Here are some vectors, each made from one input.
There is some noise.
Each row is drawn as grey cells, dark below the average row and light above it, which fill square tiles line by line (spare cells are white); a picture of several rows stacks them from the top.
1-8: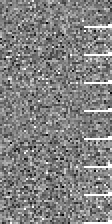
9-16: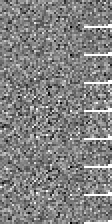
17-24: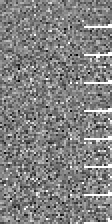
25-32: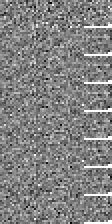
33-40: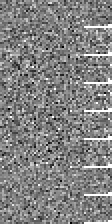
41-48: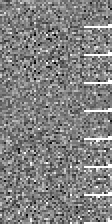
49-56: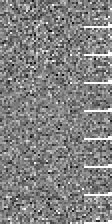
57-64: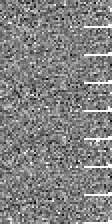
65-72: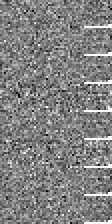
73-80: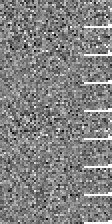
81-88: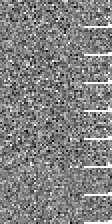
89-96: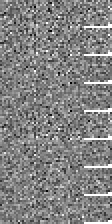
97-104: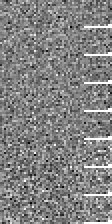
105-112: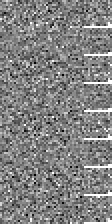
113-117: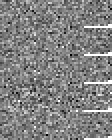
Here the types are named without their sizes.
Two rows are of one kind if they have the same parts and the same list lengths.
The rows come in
2 kinds.
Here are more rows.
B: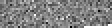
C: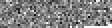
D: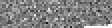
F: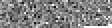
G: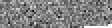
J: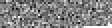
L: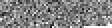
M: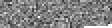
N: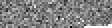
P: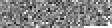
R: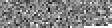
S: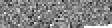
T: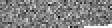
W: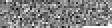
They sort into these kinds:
B, D, G, M, N, S, T
C, F, J, L, P, R, W

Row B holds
a point on each of two lines and a true/false value.
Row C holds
two labels.
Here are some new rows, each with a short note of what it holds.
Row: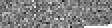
a point on each of two lines and a true/false value
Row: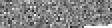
a point on each of two lines and a true/false value
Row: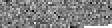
a point on each of two lines and a true/false value
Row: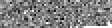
two labels
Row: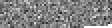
a point on each of two lines and a true/false value
